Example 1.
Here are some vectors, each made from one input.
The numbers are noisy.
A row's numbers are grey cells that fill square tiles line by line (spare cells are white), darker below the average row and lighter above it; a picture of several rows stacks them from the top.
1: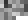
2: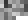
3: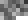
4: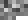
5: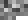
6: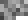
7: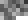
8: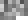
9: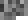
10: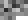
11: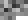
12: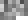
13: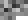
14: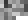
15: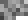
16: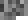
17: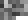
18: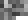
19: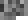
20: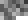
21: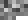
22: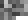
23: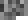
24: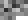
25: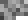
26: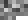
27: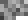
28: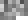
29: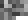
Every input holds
three true/false values.
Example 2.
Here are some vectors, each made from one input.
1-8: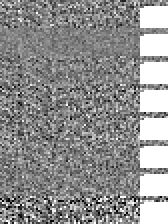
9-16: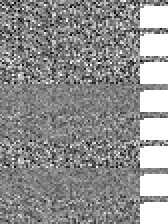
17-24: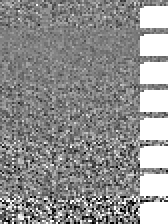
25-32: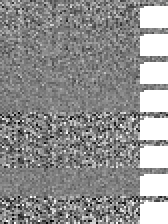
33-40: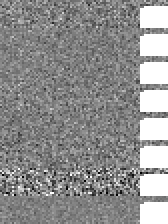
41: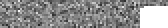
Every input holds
a point on a 4-point line.
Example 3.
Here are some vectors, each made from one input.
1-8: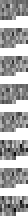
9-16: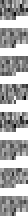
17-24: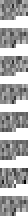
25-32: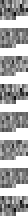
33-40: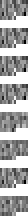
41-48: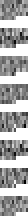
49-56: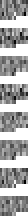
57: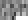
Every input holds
a point on a 5-point line.
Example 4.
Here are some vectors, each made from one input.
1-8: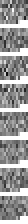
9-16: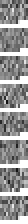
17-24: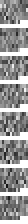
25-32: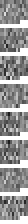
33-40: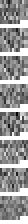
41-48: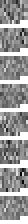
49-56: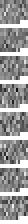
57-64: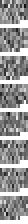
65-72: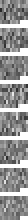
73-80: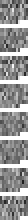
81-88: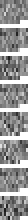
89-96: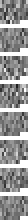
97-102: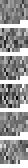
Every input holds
a node of a 13-node tree.
